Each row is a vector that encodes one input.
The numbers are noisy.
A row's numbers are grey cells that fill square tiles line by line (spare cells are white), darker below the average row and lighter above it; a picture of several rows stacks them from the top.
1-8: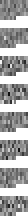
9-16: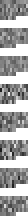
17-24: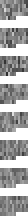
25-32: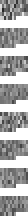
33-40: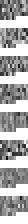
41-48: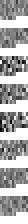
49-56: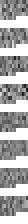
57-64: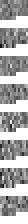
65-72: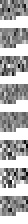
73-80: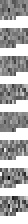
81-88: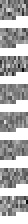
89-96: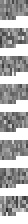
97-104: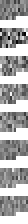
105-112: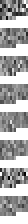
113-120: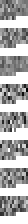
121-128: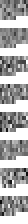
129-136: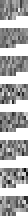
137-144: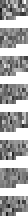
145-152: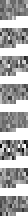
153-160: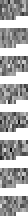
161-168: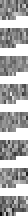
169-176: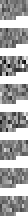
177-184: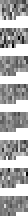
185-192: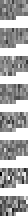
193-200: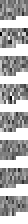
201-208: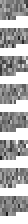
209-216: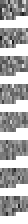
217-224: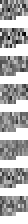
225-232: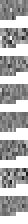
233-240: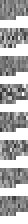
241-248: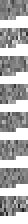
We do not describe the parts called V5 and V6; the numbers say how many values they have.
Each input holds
either a point on a 10-point circle, or a fixed value, or a true/false value, a value of V5 and a value of V6.
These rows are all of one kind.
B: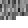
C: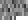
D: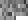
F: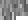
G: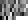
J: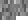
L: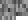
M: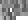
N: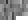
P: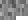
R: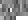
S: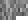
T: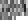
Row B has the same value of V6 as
C, P and T.
